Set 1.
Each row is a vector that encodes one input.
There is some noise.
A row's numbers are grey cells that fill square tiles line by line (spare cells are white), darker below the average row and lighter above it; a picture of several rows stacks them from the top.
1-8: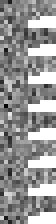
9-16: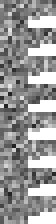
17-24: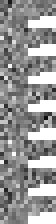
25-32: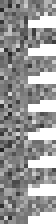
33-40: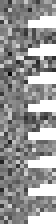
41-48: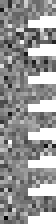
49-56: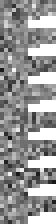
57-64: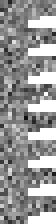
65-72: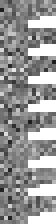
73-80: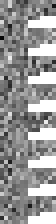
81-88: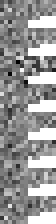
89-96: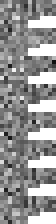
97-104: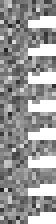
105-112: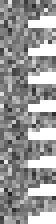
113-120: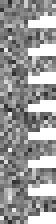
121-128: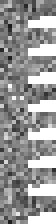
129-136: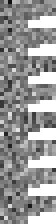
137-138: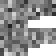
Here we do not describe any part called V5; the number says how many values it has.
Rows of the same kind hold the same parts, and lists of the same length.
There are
3 kinds of row.
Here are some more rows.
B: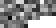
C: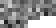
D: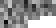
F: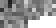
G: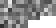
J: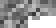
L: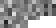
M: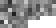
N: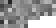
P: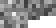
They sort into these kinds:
B
C, D, G, L, P
F, J, M, N

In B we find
a fixed value.
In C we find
a point on a 6-point circle and a value of V5.
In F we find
a node of a 13-node tree.
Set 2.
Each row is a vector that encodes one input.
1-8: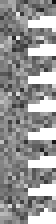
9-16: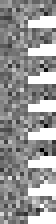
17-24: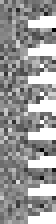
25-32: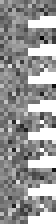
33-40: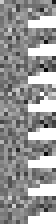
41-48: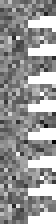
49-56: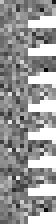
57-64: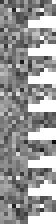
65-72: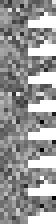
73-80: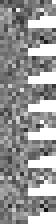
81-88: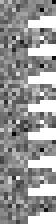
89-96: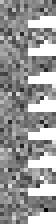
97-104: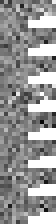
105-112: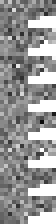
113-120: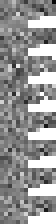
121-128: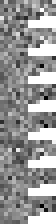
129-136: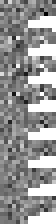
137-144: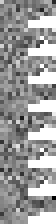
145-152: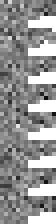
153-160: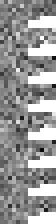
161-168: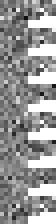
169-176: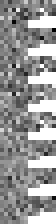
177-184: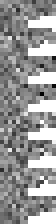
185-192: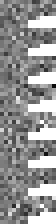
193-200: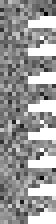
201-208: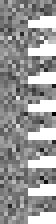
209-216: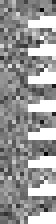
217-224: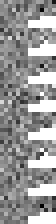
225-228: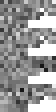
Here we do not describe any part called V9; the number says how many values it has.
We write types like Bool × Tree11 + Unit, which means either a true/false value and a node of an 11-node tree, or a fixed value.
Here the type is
(Circle6 + Tree18) × V9.
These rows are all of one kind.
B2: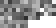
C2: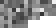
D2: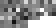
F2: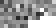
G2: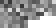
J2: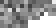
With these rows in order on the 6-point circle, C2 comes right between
D2 and J2.
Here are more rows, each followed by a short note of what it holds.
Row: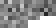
a node of an 18-node tree and a value of V9
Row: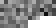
a node of an 18-node tree and a value of V9
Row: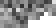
a point on a 6-point circle and a value of V9
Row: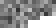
a node of an 18-node tree and a value of V9
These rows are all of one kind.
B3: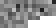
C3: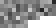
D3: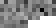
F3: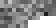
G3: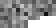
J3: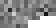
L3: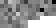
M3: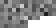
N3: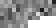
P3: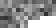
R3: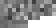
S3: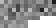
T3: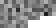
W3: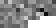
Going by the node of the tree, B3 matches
C3, N3 and S3.
